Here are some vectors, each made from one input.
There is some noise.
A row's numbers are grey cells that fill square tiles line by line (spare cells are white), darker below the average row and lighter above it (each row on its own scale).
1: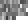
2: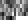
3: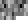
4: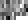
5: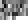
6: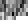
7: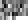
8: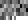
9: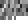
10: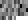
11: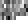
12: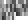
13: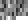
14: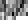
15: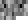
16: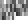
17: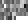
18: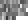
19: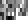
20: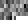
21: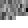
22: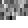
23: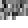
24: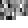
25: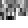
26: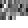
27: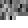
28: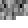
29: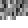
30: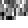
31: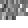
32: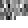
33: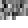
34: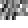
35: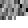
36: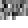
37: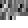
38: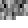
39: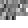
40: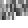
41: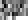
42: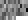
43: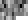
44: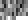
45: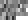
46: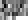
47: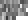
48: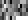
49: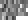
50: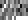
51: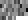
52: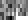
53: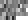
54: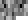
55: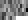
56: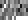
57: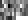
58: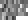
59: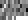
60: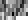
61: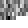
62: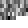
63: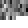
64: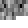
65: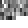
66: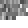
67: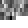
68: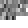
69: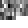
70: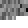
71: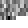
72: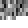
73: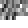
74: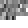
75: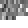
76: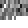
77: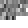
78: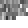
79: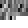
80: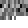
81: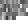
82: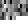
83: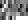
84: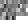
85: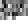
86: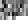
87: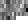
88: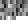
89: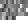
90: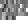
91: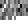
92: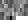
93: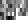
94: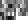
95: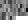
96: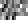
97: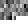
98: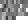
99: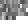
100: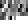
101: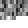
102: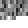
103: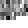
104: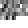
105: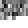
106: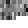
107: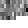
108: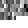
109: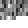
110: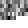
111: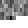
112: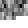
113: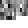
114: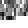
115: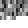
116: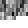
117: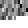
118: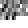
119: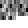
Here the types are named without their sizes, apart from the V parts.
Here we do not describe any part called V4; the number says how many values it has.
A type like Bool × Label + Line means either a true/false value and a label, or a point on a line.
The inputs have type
List(Bool × V4).
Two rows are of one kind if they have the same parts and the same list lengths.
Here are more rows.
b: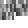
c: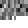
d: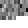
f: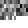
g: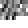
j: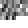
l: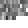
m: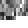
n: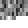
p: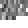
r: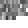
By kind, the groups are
b
c, d, f, m
g, j, l, n, p, r

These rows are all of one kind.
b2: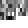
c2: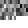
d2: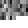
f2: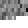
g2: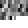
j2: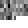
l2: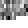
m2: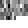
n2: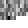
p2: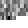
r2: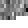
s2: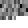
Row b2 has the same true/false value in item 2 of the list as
d2 and g2.
